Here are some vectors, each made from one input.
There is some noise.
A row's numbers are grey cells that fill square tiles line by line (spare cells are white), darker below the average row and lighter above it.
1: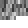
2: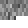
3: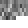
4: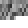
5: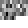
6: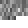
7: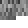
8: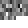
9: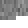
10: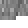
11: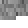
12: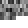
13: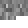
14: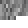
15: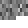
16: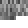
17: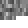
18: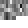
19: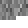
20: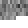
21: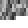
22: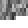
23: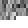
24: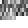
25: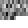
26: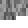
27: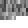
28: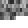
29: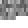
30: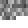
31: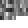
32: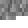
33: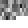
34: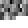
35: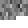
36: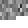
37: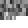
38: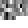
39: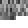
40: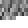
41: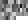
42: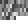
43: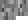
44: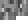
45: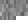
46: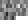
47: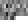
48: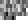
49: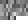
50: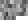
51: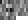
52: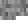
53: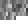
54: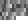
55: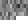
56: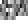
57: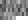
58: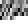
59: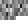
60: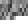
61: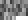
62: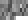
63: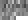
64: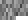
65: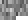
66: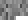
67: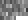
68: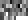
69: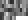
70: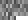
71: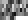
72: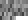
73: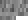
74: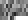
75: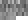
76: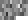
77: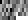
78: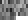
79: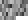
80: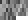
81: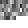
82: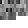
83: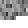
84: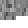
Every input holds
four true/false values.
